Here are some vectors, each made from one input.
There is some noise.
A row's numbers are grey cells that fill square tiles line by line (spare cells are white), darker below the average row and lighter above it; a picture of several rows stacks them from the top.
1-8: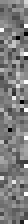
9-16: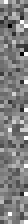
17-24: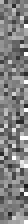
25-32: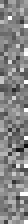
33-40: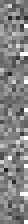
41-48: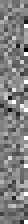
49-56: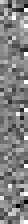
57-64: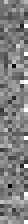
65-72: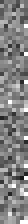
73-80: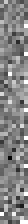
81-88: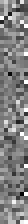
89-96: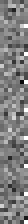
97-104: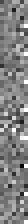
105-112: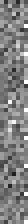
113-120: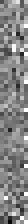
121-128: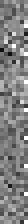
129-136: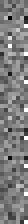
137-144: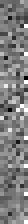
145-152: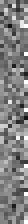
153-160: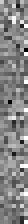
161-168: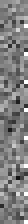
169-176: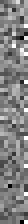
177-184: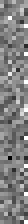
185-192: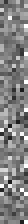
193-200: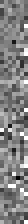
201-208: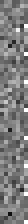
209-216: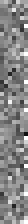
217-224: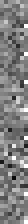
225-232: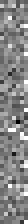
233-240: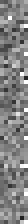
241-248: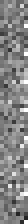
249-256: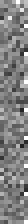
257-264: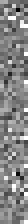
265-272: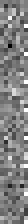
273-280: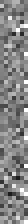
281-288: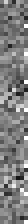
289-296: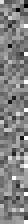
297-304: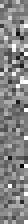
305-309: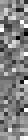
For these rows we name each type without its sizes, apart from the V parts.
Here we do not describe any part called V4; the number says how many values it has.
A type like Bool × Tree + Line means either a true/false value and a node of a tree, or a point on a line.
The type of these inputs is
Bool × Bool × Bool × Bool × (Circle + V4) × Line + Label.
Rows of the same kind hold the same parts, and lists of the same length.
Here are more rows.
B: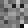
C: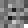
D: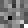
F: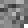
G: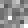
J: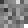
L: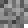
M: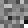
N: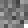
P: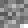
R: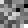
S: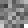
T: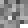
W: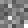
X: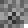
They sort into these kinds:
B, C, F, G, J, M, P, T
D, L, N, S, W, X
R

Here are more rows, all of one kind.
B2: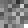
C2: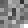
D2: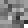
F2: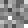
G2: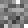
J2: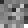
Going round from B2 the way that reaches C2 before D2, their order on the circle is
B2, C2, J2, G2, D2, F2.
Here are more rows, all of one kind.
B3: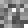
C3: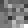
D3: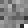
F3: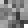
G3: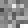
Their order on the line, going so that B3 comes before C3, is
D3, F3, B3, C3, G3.
